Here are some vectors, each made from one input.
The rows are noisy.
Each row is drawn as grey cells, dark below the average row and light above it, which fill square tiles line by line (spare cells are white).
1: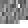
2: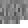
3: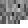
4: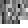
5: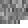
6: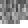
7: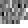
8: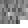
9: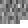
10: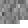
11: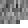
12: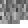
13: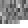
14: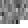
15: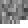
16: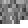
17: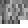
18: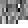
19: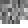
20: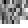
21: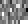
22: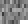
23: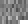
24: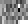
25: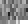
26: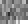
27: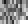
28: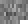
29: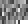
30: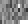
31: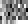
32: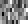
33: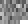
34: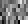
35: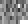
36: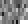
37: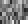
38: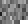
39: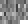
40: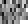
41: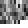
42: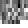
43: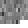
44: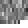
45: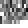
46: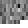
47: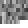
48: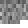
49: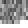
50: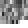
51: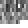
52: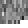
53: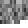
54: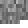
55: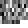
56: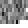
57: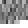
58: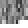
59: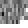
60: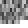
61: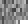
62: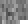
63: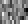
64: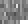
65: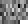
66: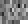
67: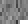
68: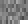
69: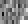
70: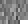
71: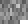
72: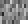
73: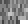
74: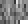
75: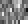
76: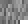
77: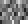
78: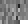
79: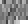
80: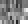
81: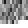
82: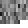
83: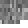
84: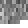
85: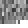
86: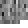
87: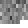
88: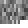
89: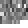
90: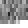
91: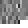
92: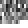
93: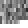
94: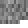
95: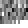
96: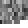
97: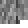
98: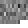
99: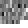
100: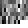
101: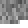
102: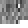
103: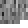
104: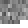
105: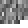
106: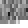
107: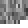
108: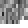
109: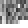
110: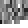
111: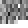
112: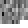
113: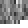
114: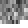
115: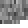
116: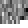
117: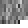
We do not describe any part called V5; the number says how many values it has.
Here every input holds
a value of V5, together with a list of up to three points on a 6-point line.
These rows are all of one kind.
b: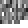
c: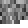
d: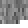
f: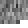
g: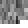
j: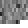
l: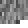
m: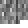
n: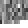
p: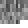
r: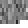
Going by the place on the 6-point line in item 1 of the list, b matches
c, g, m and r.
